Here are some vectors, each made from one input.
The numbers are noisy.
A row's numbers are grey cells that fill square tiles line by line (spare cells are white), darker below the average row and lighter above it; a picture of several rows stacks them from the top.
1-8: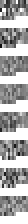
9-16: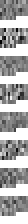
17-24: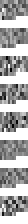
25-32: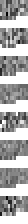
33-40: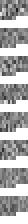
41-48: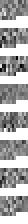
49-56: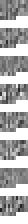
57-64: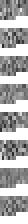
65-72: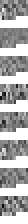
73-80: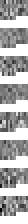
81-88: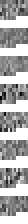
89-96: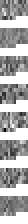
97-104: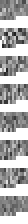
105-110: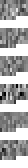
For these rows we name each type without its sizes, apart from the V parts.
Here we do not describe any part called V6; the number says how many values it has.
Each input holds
a point on a line, together with either a point on a line and a true/false value, or a value of V6.
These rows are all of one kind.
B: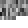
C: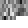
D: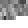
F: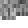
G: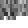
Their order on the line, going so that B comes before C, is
F, B, C, D, G.
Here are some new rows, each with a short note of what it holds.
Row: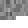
a point on a line and a value of V6
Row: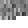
a point on a line and a value of V6
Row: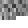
a point on each of two lines and a true/false value
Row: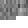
a point on each of two lines and a true/false value
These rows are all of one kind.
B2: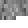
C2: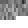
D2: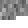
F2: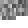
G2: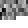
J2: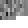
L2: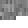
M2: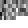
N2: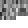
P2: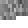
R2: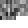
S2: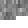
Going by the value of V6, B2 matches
F2, M2, N2 and P2.
